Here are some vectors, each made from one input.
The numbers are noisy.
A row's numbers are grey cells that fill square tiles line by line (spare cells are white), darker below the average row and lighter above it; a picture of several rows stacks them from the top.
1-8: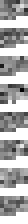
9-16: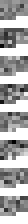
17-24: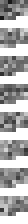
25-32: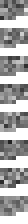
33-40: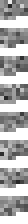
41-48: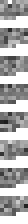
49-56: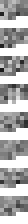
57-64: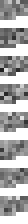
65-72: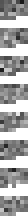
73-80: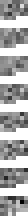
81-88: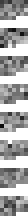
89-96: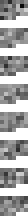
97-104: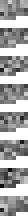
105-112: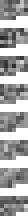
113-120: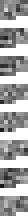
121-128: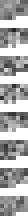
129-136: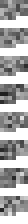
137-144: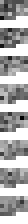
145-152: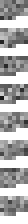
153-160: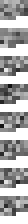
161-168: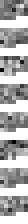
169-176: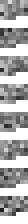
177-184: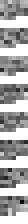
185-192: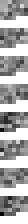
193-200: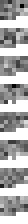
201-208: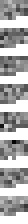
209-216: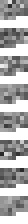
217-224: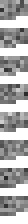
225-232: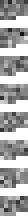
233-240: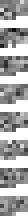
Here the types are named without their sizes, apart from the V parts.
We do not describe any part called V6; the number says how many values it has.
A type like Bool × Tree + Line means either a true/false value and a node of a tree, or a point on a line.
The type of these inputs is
Line × (Line + V6).
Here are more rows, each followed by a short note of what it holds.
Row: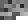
a point on each of two lines
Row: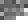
a point on a line and a value of V6
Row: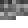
a point on each of two lines
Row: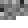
a point on a line and a value of V6
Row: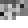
a point on each of two lines
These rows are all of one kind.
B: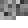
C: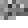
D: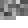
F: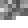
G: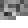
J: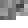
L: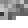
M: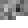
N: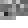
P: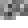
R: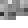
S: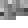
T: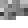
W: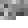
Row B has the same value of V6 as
C, D and N.
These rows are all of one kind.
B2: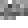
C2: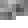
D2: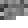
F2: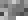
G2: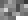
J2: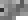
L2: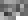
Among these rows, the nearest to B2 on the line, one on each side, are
F2 and L2.
